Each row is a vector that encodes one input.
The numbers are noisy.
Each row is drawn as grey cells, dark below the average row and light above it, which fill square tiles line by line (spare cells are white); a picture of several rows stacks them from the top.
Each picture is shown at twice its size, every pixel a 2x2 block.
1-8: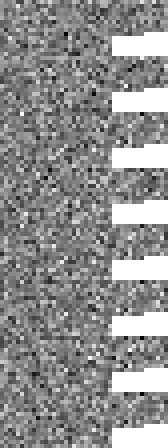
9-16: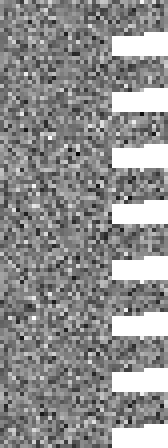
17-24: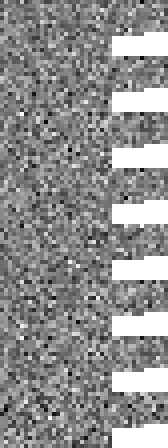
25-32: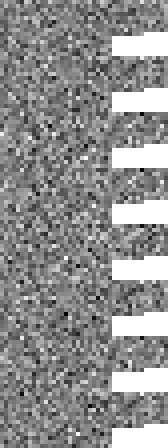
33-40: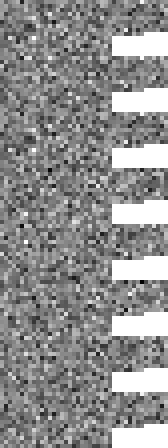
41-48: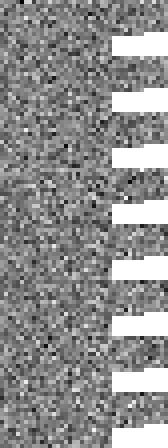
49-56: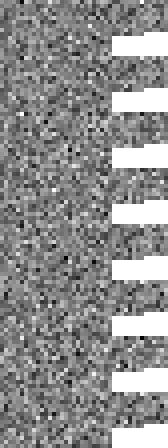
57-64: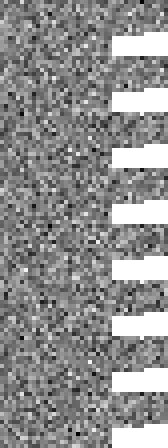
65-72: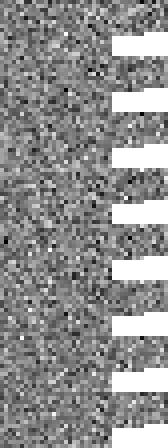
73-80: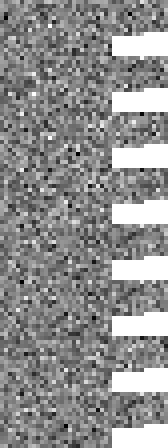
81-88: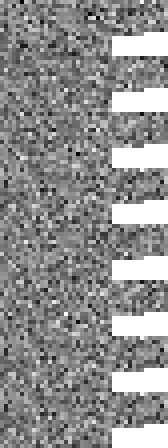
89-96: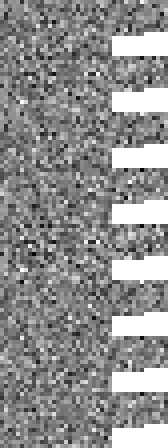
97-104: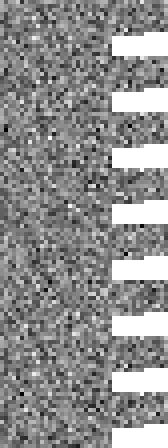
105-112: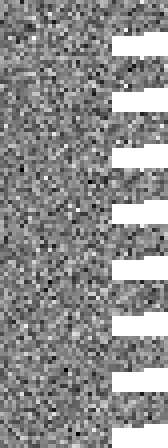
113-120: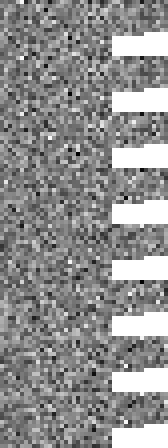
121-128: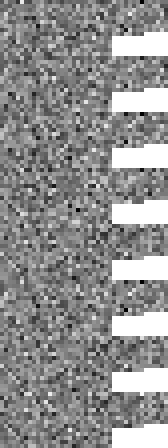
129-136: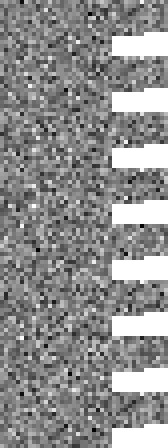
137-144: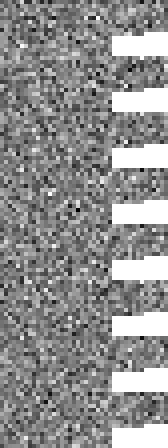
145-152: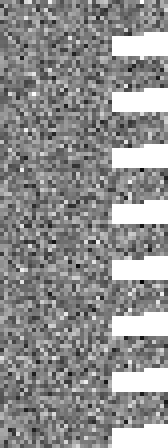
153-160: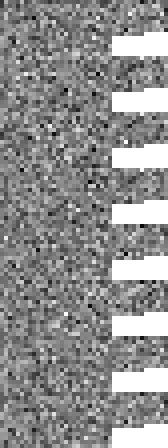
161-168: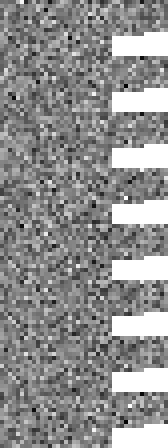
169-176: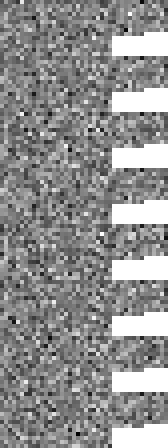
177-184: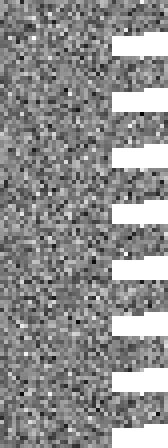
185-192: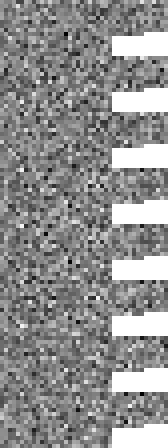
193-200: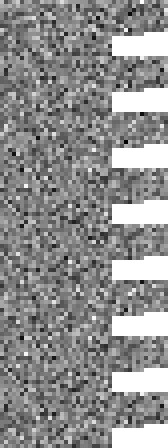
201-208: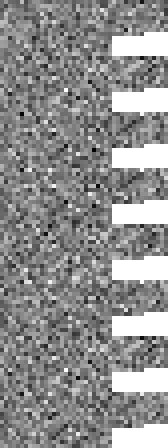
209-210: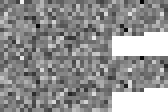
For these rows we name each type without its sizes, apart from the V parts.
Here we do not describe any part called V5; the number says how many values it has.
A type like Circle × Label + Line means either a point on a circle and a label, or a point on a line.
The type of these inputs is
Bool × (Label × Label + V5).
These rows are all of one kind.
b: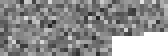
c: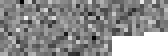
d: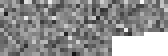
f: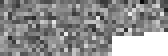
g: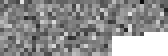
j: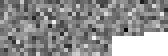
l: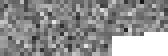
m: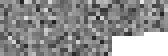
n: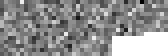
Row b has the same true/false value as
c, d and m.
